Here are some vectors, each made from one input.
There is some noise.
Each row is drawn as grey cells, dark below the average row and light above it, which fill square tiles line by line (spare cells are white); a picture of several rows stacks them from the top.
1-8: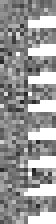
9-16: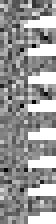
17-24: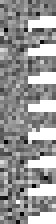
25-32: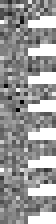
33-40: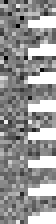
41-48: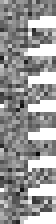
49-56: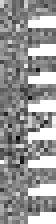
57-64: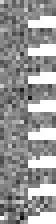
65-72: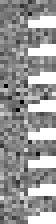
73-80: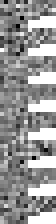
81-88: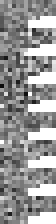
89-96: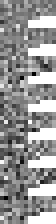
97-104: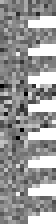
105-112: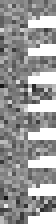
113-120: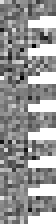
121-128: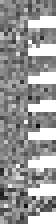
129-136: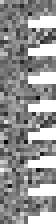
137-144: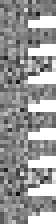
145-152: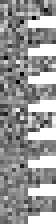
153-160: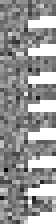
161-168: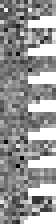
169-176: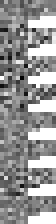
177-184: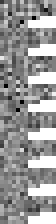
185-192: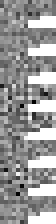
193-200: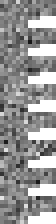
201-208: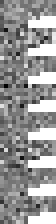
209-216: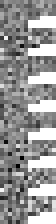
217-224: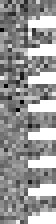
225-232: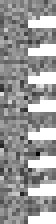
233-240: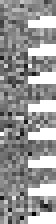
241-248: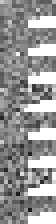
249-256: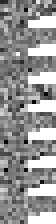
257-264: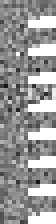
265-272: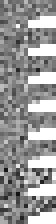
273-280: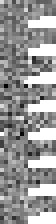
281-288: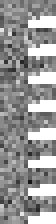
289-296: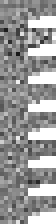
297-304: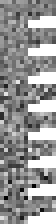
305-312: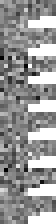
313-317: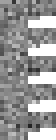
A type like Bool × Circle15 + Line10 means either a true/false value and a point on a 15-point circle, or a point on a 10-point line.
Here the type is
Bool × (Label11 + Tree9) + Label8.
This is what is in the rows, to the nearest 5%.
About 30% of them hold one of 8 labels. The rest hold a true/false value, together with either one of 11 labels, or a node of a 9-node tree.
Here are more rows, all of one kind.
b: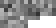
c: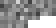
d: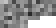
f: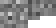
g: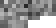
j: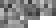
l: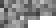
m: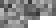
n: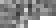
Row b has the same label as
j and m.
